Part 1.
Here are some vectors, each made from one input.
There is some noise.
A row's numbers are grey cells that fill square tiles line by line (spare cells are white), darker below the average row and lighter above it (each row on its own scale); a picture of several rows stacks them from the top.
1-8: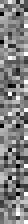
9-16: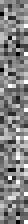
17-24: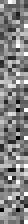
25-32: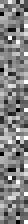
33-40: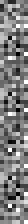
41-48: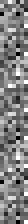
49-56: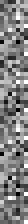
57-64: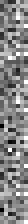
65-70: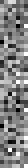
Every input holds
a point on an 8-point line.
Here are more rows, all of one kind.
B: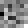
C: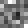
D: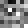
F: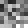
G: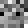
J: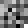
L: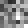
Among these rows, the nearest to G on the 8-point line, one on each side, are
B and C.
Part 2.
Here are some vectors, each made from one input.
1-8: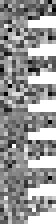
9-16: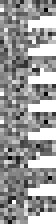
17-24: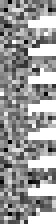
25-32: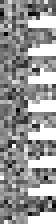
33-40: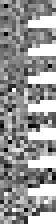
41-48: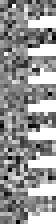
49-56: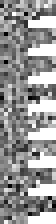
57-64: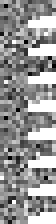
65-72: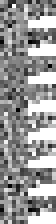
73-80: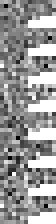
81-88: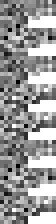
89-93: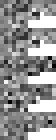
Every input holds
one of 12 labels.
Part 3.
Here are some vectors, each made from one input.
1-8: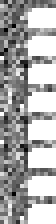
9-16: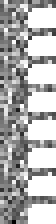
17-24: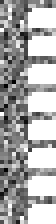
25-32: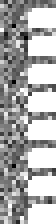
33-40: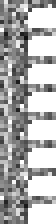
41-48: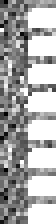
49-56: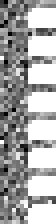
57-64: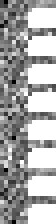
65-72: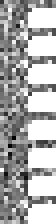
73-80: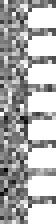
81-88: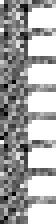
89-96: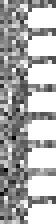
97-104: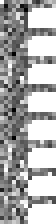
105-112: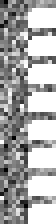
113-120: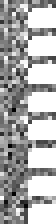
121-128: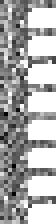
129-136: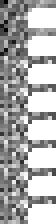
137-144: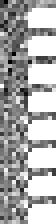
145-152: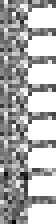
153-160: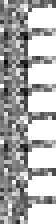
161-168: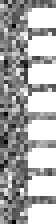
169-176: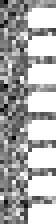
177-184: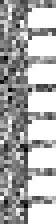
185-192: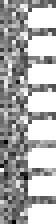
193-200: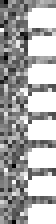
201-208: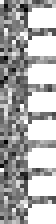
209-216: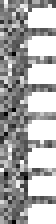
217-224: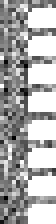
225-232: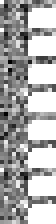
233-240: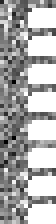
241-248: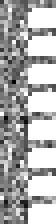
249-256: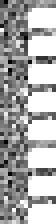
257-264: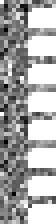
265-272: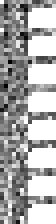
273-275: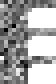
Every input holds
one of 6 labels.
